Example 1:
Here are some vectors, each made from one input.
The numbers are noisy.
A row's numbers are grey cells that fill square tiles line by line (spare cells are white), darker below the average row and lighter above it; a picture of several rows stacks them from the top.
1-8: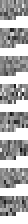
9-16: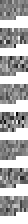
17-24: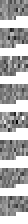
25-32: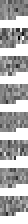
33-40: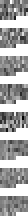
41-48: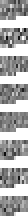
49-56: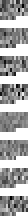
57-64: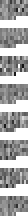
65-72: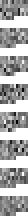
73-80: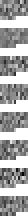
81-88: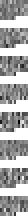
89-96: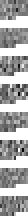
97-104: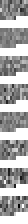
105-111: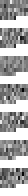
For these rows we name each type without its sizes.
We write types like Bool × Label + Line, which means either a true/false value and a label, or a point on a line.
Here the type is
Line.
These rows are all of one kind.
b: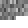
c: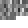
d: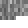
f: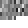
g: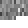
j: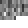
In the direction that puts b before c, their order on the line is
f, j, g, b, d, c.
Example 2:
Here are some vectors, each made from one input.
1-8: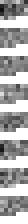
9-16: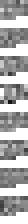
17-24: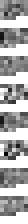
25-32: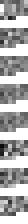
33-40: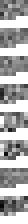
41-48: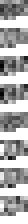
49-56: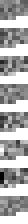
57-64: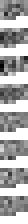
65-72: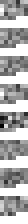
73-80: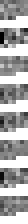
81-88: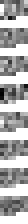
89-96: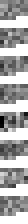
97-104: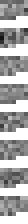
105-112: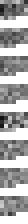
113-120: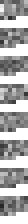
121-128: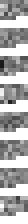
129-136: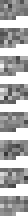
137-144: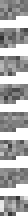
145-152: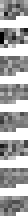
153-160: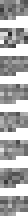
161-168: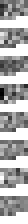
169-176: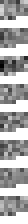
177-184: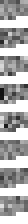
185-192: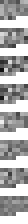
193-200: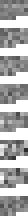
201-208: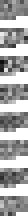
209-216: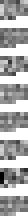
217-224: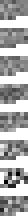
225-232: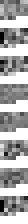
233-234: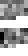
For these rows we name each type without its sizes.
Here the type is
Line.
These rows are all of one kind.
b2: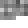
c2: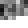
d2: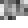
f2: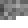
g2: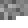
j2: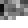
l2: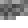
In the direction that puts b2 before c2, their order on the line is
b2, d2, g2, f2, j2, c2, l2.
